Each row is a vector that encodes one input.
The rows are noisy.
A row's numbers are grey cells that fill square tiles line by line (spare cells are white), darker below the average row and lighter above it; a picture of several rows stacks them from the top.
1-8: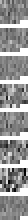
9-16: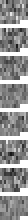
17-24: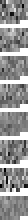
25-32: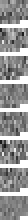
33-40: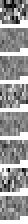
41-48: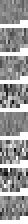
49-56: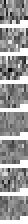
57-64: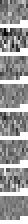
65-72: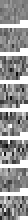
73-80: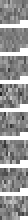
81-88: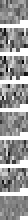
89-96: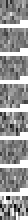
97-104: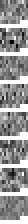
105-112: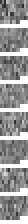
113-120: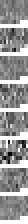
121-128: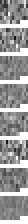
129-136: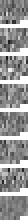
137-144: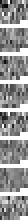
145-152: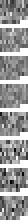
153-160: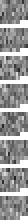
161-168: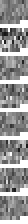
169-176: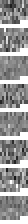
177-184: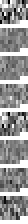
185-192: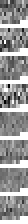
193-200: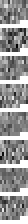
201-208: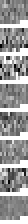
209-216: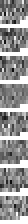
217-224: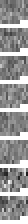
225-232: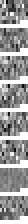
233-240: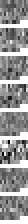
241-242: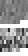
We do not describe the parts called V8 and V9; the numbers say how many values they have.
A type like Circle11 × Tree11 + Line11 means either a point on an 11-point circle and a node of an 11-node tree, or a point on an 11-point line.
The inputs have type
(Bool × Label4 + V8) × V9 + Unit.
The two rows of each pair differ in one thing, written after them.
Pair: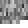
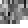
the value of V9
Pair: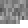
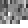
the value of V9
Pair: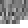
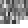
the label
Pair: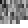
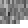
the value of V9
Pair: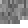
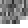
the true/false value
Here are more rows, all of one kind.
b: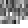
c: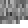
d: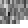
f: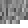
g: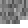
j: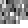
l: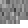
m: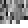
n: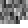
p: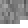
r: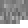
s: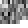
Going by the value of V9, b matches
d, l, m and n.
